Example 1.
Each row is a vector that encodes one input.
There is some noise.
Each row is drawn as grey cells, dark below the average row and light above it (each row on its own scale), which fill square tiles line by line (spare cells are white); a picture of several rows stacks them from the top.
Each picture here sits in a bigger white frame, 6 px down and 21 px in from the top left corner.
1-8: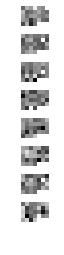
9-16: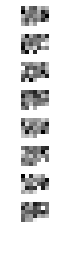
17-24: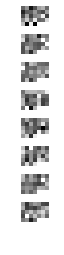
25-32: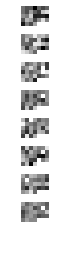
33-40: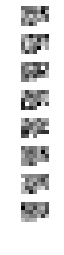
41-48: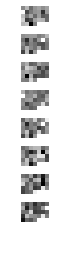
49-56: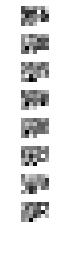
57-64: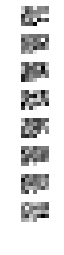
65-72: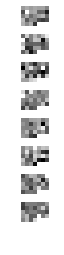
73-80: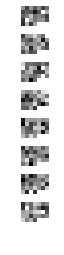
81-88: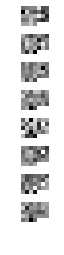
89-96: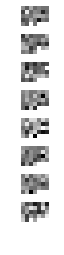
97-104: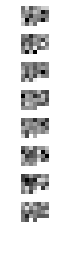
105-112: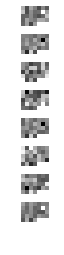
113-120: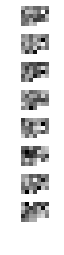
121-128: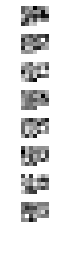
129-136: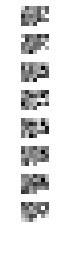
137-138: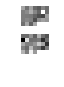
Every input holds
a point on a 10-point line and four true/false values.
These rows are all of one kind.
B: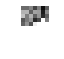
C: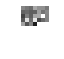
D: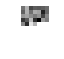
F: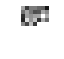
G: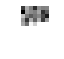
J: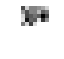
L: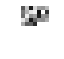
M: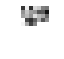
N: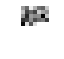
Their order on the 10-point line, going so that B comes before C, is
D, B, N, F, G, C, J, M, L.
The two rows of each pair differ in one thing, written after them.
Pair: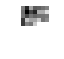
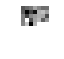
the place on the 10-point line
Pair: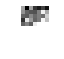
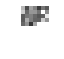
one of the four true/false values
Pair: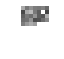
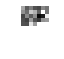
one of the four true/false values
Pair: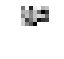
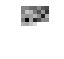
the place on the 10-point line
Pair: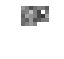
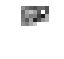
the place on the 10-point line
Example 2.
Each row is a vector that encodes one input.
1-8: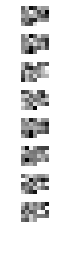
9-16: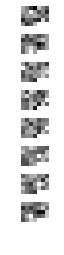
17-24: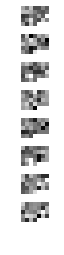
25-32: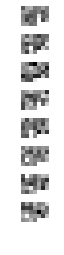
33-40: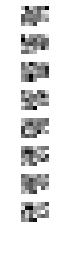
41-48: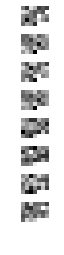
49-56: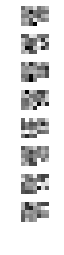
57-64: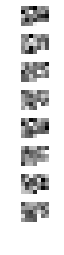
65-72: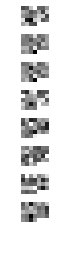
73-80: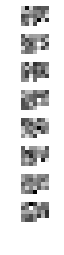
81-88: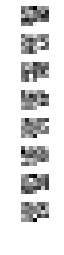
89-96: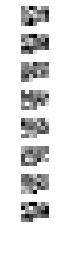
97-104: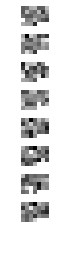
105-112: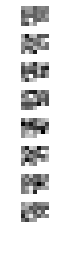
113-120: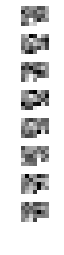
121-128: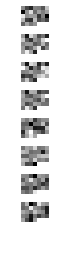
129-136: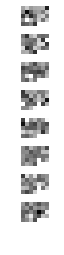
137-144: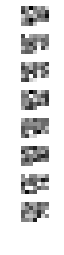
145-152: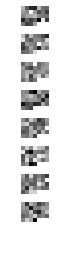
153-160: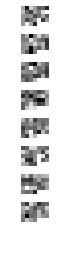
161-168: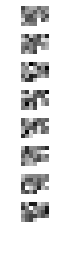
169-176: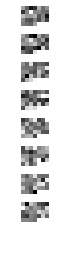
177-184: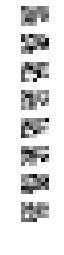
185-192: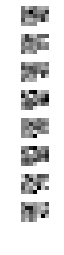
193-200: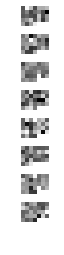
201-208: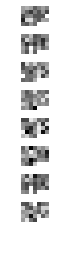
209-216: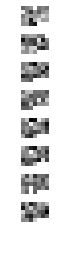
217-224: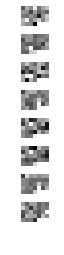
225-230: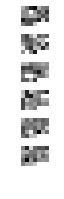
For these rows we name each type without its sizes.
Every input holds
a point on a line, together with either a fixed value, or four true/false values.
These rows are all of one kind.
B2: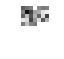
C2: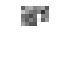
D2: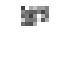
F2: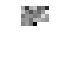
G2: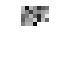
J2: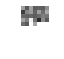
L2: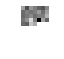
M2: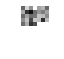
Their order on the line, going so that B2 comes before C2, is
B2, D2, M2, C2, F2, J2, G2, L2.
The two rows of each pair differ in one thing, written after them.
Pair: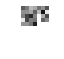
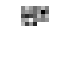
one of the four true/false values
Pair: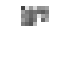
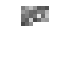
the place on the line
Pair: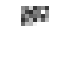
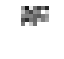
one of the four true/false values
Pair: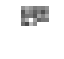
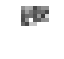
the place on the line
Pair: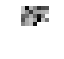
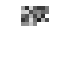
one of the four true/false values
